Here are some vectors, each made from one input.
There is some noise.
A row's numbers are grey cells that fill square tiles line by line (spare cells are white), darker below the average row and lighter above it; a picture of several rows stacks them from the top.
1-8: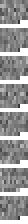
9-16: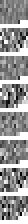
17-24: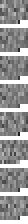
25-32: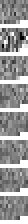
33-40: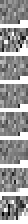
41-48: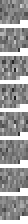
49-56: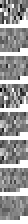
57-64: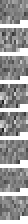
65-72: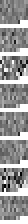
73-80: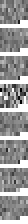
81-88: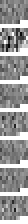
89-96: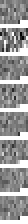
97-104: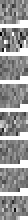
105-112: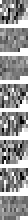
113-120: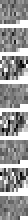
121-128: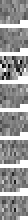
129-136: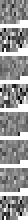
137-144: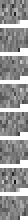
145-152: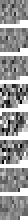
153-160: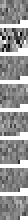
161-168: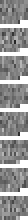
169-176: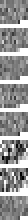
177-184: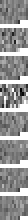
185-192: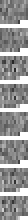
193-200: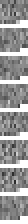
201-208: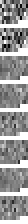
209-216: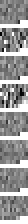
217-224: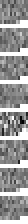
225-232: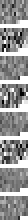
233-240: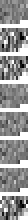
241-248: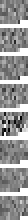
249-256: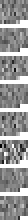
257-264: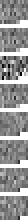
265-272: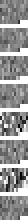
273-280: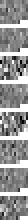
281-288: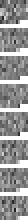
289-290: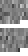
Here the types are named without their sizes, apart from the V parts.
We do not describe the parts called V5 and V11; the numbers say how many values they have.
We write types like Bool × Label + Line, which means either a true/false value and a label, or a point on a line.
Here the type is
Line × V5 + List(Bool × V11).
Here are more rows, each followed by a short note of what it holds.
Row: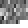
the empty list
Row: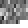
the empty list
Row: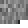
a list of two items
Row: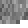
a list of two items
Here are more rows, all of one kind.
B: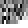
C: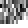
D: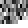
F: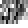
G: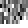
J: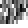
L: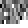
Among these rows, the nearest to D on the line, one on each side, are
B and L.
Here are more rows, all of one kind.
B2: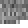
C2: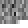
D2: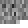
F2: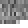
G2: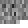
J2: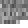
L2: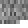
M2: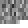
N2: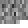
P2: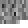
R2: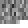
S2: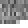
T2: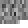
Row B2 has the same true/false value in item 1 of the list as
F2, J2, L2 and S2.
